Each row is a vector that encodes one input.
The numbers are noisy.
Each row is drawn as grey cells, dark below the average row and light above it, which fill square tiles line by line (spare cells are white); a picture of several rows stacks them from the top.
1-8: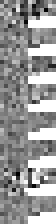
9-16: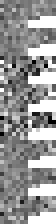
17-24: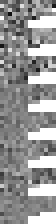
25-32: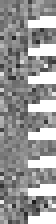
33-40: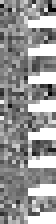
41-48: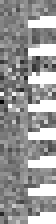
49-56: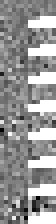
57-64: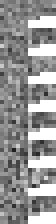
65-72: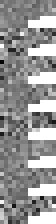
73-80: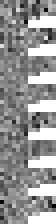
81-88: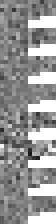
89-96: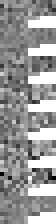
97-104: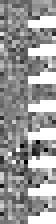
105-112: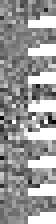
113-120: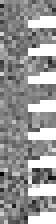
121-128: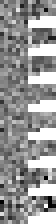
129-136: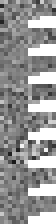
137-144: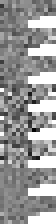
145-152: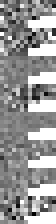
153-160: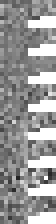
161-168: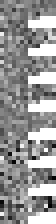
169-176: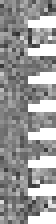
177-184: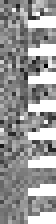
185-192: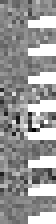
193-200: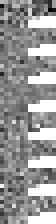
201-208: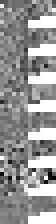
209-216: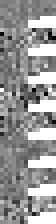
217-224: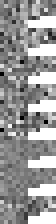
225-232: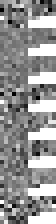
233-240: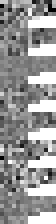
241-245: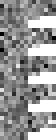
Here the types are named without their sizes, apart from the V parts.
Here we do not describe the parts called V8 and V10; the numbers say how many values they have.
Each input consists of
a point on a line, together with either a point on a line and a value of V10, or a value of V8.
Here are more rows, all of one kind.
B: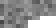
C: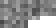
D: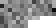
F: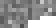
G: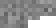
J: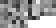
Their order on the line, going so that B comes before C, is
B, F, C, J, G, D.
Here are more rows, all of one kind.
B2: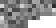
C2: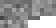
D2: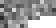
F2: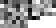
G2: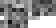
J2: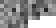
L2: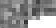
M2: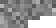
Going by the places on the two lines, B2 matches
D2 and G2.
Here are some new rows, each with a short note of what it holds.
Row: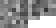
a point on each of two lines and a value of V10
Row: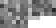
a point on a line and a value of V8
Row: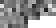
a point on each of two lines and a value of V10
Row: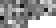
a point on a line and a value of V8
